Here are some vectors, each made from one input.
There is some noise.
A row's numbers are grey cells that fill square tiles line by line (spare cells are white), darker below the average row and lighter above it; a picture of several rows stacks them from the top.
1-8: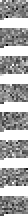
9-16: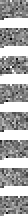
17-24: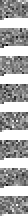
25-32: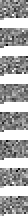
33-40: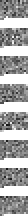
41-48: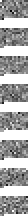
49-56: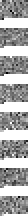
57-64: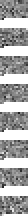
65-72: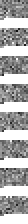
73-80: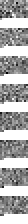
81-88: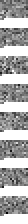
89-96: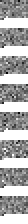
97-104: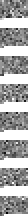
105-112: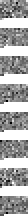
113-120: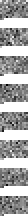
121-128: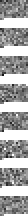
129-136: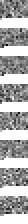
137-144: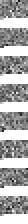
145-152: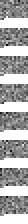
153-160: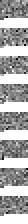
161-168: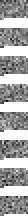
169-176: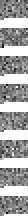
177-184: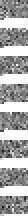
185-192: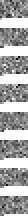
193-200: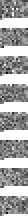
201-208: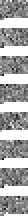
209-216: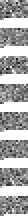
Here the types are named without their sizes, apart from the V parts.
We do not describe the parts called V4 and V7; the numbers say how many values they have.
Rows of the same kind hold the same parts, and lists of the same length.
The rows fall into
3 kinds.
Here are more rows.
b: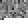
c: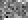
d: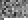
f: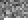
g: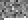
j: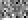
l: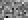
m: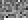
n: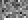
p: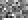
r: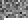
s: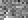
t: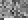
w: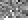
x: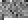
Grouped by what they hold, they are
b, d
c, f, g, l, m, n, r, s, t, x
j, p, w

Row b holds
a node of a tree and a value of V4.
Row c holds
a node of a tree, four true/false values and a value of V4.
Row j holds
a point on a line, a node of a tree and a value of V7.
